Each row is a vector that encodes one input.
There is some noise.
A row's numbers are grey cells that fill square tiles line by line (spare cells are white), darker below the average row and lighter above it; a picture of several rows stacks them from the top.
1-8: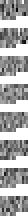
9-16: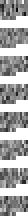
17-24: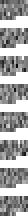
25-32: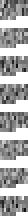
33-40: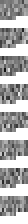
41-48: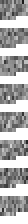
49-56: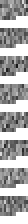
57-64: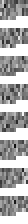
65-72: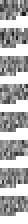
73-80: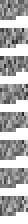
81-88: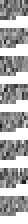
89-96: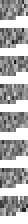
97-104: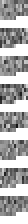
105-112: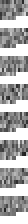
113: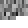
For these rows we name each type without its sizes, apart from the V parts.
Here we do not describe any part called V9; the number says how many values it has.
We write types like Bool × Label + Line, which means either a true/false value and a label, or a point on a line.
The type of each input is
Tree × Tree + V9.
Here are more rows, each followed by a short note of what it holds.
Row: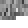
a node of each of two trees
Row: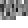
a value of V9
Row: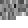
a node of each of two trees
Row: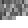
a node of each of two trees
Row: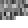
a node of each of two trees
